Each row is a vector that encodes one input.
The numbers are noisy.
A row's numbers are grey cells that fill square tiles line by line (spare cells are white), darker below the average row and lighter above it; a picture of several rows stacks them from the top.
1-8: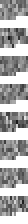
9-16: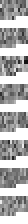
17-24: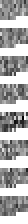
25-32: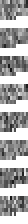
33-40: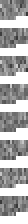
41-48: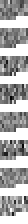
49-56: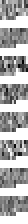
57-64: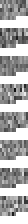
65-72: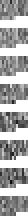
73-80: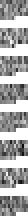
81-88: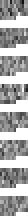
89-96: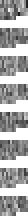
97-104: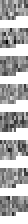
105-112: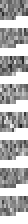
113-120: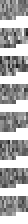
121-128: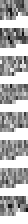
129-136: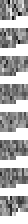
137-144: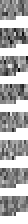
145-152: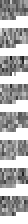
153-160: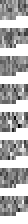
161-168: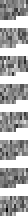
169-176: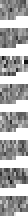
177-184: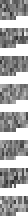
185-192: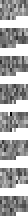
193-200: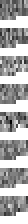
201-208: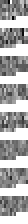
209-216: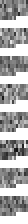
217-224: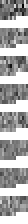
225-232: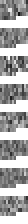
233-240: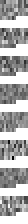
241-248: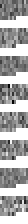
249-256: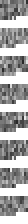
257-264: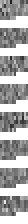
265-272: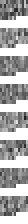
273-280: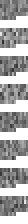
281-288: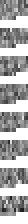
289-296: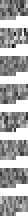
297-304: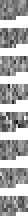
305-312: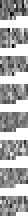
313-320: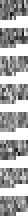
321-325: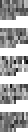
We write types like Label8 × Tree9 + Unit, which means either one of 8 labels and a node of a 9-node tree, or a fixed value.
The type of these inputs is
Bool × Bool × Bool × Bool × Circle9 + List2(Line11).
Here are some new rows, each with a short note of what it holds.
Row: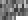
a point on a 9-point circle and four true/false values
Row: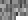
a list of two items
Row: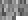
a list of one item
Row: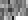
a list of two items
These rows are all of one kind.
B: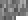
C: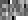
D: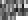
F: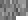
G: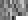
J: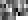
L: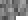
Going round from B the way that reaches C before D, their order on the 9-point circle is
B, L, C, J, D, F, G.
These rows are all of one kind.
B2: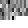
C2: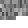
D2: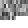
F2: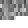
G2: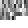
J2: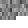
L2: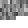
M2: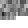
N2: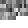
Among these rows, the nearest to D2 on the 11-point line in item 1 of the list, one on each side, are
C2 and G2.
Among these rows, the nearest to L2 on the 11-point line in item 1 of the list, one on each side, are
C2 and J2.
